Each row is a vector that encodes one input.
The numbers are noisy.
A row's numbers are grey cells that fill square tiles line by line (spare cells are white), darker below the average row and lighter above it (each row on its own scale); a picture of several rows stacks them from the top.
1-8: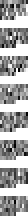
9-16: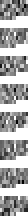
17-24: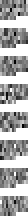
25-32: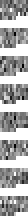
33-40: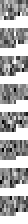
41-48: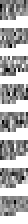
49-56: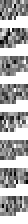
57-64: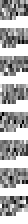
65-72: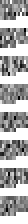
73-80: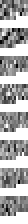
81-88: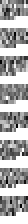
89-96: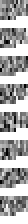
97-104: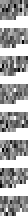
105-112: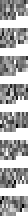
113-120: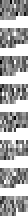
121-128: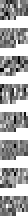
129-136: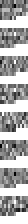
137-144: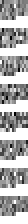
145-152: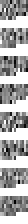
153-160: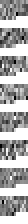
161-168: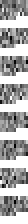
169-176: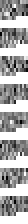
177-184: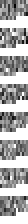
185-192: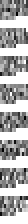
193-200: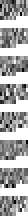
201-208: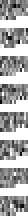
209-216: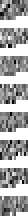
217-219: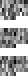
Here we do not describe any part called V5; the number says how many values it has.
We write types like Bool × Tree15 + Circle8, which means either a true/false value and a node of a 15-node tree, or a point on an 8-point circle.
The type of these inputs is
List2(Bool × V5).
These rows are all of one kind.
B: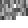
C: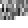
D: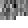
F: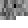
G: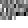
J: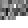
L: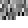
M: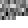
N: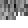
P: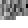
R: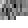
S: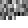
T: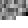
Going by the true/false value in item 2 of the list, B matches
N and P.
